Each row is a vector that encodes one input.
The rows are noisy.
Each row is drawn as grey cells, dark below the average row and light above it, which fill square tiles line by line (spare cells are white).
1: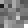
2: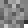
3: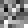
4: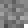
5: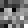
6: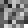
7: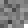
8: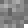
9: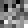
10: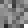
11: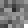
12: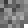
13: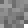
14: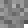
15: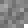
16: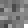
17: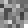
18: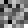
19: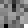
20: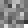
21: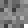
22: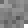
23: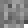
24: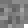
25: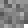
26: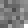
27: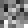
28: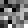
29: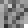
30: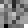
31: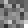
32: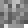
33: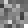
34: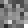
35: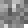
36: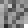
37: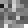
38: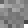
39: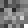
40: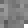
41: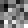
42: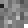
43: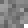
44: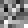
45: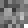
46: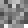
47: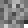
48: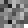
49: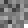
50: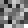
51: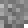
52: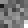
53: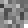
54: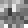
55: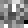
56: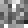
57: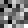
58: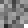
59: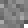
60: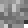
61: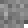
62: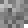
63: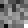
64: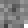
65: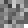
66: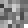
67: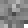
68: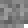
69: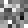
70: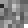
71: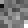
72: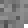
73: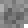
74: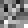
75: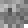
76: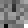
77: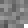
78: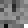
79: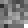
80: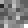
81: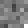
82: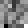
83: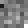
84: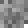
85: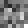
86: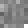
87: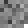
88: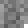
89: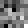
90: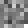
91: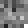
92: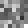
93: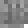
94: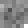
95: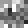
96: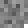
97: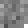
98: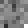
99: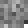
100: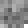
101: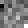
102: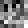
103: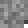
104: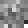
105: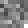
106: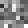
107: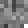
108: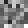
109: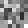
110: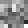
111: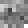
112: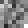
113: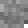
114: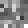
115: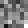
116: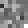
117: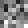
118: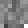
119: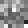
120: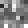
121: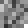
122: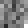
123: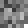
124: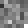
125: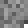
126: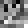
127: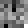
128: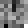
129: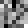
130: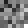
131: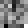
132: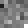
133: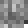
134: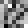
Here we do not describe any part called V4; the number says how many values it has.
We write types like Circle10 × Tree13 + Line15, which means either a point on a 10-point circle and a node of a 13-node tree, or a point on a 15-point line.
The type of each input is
List2(Line5 × (Line5 + V4)).
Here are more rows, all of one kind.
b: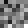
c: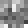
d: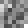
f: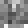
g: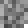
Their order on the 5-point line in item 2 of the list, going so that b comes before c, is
b, d, f, c, g.
